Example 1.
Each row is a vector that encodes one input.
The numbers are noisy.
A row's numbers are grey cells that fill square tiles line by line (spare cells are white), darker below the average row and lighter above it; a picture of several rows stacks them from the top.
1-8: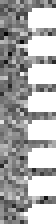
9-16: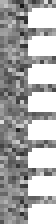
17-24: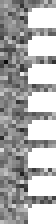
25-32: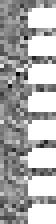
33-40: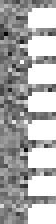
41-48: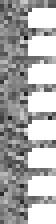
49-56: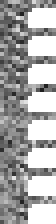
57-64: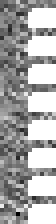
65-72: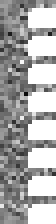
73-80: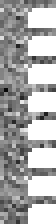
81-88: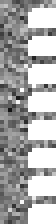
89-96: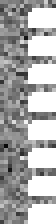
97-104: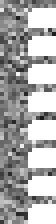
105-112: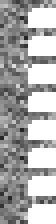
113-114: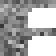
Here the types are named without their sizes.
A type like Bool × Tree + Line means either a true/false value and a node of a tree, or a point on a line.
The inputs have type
Label + Line.
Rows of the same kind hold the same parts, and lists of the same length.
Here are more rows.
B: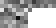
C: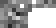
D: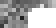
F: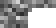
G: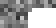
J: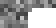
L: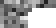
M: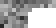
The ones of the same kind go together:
B, D, M
C, F, G, J, L

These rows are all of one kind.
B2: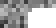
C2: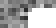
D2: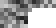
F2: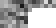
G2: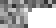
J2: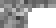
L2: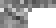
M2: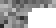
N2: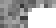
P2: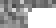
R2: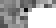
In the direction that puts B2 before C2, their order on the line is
G2, P2, L2, J2, B2, M2, D2, F2, N2, C2, R2.
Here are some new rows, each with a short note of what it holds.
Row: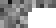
a label
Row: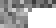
a point on a line
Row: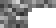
a label
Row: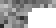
a point on a line
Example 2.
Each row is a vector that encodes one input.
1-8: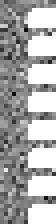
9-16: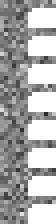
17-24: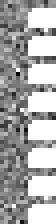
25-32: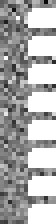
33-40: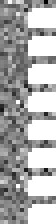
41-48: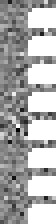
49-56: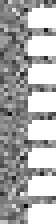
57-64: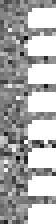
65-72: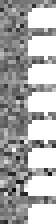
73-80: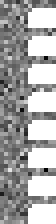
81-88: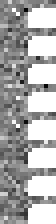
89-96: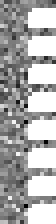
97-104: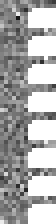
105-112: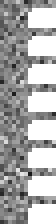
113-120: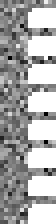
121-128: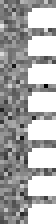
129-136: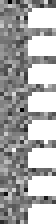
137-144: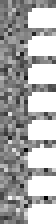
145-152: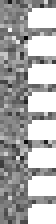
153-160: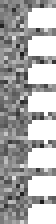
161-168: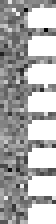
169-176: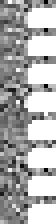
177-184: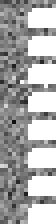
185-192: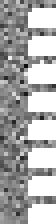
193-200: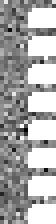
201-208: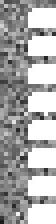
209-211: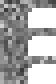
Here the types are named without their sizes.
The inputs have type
(Circle + Unit) × Label.
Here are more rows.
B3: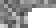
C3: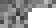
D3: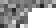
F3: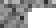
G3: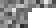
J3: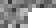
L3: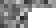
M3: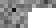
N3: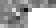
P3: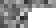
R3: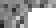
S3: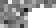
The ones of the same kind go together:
B3, C3, G3, N3, S3
D3, F3, J3, L3, M3, P3, R3

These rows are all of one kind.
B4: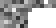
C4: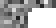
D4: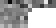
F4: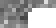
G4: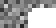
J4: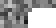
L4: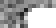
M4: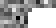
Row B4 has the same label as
C4 and M4.
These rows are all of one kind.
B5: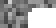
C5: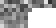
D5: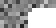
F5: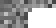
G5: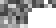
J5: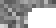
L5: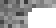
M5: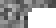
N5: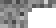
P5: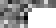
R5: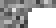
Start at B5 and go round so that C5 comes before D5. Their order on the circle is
B5, L5, R5, F5, M5, P5, C5, J5, G5, N5, D5.
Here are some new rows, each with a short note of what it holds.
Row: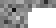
a label
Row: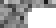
a label
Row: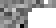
a point on a circle and a label
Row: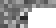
a label
